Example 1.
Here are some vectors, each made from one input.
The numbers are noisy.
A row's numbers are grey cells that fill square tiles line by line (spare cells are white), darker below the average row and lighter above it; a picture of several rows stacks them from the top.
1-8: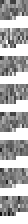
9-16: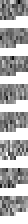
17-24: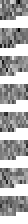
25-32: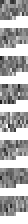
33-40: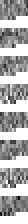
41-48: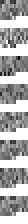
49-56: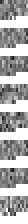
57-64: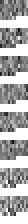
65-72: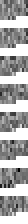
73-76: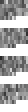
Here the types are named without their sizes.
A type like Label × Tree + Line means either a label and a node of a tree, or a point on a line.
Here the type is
List(Line).
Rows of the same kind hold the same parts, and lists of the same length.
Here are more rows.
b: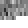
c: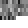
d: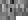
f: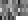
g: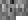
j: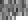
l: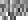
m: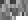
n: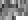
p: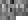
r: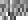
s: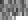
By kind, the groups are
b, j, n, s
c, d, f, g, m, p
l, r

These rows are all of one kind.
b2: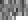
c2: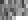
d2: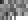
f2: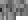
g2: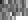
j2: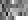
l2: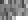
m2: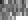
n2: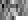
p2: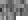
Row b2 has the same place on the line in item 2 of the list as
f2 and p2.
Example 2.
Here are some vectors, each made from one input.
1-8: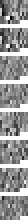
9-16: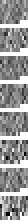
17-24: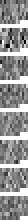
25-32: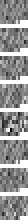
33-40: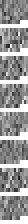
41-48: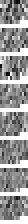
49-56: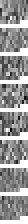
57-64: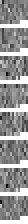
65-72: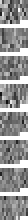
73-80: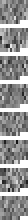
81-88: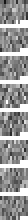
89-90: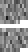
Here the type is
Line4 × Line5 + Line12.
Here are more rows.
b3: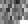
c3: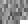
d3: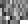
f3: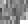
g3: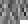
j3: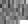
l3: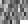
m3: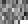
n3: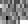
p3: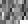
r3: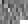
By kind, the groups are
b3, d3, g3, j3, l3, m3, n3, p3, r3
c3, f3

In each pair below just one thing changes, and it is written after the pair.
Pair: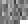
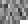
the place on the 4-point line
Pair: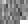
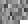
the place on the 5-point line
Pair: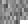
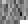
the place on the 5-point line
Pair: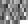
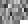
the place on the 5-point line
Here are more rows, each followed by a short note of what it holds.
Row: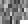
a point on a 12-point line
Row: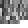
a point on a 12-point line
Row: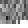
a point on a 12-point line
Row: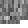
a point on a 12-point line
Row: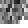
a point on a 12-point line
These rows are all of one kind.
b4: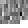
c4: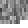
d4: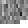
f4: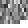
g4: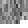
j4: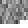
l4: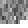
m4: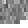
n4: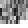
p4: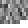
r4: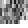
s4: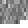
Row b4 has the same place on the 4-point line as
d4, g4, l4 and p4.
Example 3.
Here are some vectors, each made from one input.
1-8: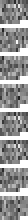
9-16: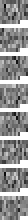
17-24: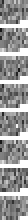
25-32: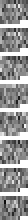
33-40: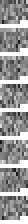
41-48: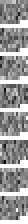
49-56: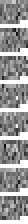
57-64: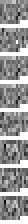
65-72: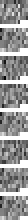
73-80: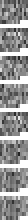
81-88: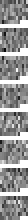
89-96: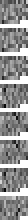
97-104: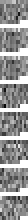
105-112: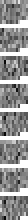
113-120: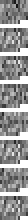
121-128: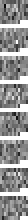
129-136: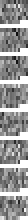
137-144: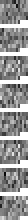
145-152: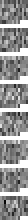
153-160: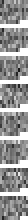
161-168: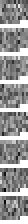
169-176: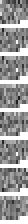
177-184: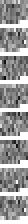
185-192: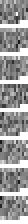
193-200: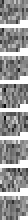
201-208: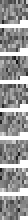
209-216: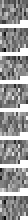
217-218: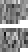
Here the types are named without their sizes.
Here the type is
Label + Line.
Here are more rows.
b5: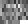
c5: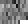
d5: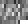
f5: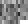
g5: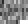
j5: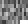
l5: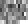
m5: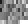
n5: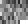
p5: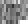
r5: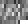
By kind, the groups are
b5, c5, d5, j5, n5, r5
f5, g5, l5, m5, p5

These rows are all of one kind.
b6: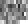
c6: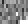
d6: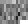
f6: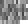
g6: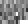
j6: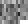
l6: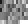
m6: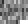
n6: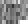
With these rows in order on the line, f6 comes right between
l6 and m6.
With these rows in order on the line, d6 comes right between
g6 and j6.
